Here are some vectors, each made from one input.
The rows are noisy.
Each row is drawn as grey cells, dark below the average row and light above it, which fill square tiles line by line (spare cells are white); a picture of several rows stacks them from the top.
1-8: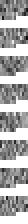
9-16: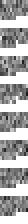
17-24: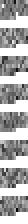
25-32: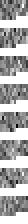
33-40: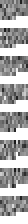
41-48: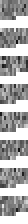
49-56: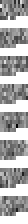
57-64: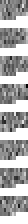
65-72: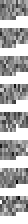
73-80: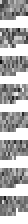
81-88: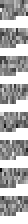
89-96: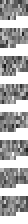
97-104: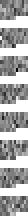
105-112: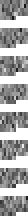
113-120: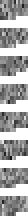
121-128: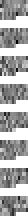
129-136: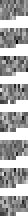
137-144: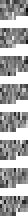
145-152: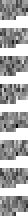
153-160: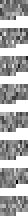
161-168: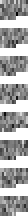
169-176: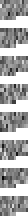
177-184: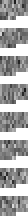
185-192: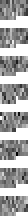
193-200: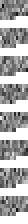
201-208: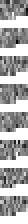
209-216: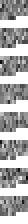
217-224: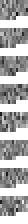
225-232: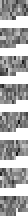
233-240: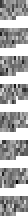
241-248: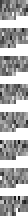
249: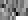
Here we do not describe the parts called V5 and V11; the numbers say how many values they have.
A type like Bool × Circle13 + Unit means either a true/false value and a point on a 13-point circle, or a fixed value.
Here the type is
List3(Circle8) × V5 × V11.
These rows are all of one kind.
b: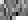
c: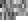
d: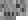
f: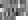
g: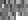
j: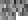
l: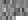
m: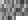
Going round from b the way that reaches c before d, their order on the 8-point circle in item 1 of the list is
b, m, j, g, l, c, f, d.
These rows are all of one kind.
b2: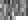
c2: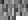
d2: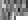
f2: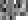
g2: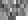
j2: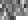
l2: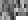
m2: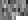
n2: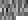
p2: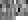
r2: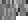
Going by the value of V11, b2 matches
f2 and l2.
